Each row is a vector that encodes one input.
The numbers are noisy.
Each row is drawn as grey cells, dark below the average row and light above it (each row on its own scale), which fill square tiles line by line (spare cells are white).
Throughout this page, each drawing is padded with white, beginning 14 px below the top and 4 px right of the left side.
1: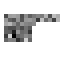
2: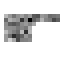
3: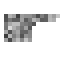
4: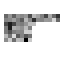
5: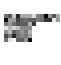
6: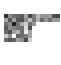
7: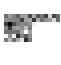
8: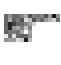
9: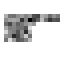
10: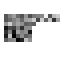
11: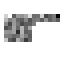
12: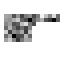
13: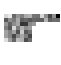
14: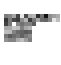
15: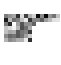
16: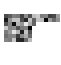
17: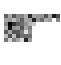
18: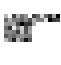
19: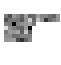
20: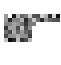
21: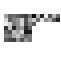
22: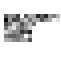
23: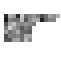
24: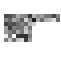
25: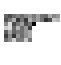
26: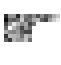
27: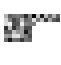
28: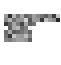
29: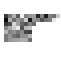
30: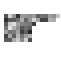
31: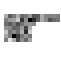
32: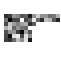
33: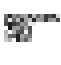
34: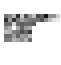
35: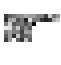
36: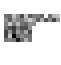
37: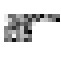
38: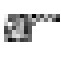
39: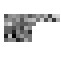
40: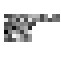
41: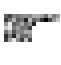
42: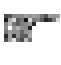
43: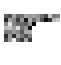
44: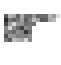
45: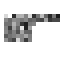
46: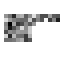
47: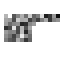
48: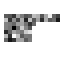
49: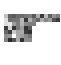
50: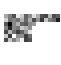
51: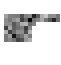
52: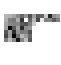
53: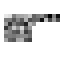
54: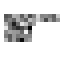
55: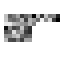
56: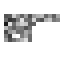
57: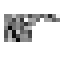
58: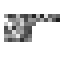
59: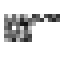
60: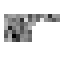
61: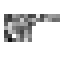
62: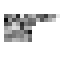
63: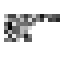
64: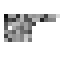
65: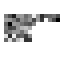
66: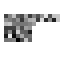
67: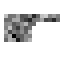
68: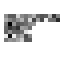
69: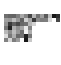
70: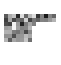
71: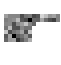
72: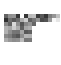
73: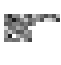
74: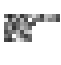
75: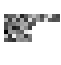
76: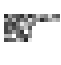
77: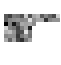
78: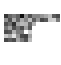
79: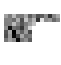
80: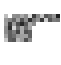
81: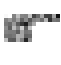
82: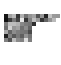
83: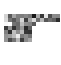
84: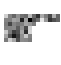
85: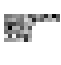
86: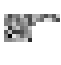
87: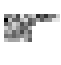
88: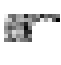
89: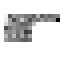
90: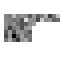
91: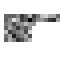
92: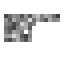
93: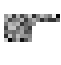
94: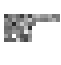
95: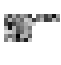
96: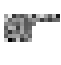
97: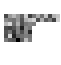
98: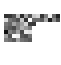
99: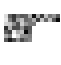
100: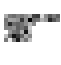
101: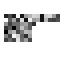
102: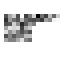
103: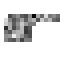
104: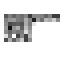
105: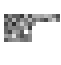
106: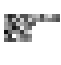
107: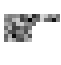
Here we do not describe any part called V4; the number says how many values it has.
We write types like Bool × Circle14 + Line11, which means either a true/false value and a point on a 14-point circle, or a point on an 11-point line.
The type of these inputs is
Bool × (Circle6 + V4).
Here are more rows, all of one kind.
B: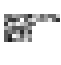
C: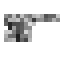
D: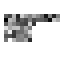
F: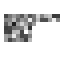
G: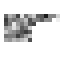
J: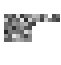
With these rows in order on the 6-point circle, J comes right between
B and F.
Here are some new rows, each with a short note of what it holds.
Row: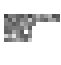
a point on a 6-point circle and a true/false value
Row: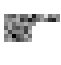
a true/false value and a value of V4
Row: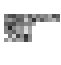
a point on a 6-point circle and a true/false value
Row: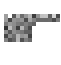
a true/false value and a value of V4
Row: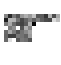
a point on a 6-point circle and a true/false value
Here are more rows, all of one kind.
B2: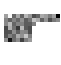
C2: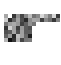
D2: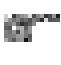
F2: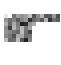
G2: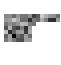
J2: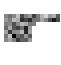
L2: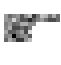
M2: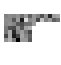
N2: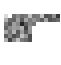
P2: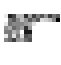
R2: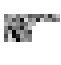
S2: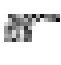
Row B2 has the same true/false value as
C2, G2, J2 and L2.
